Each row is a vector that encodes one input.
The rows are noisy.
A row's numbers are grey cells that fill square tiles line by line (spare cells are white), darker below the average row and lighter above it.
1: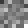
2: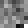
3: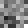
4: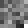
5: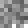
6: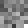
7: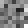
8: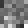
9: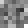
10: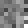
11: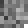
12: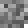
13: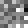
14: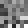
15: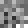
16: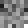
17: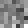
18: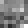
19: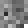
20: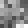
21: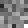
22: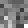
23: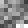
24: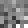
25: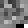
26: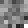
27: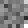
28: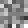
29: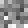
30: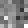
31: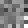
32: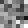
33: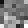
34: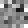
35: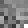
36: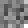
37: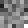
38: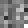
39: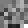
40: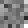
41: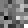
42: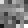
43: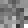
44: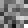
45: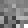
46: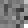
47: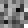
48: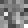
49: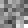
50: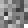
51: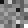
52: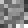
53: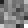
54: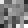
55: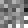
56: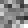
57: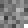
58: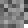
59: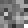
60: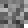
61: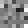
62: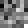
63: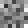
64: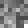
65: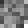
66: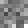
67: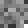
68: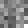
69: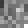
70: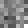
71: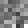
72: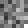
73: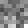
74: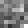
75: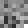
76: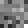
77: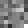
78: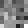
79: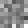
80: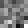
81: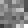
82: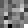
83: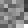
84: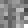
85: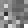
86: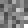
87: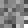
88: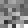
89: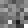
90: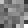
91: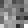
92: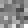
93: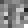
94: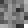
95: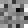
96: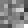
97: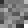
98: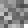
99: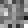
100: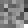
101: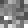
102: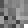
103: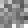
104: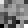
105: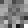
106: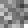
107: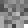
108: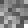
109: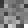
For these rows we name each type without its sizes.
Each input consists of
a true/false value, together with either a point on a line, or a node of a tree.
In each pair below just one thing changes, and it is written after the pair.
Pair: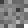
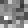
the node of the tree
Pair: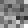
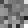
the true/false value
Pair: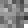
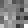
the true/false value
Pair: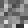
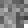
the node of the tree
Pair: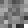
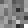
the true/false value
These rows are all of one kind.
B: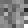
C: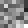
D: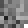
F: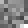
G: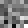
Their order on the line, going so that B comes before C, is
D, G, B, C, F.
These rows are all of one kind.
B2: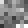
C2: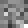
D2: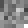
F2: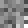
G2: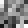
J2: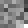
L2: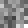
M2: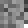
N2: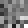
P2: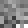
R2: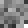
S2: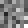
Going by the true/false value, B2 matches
D2, L2, P2 and S2.
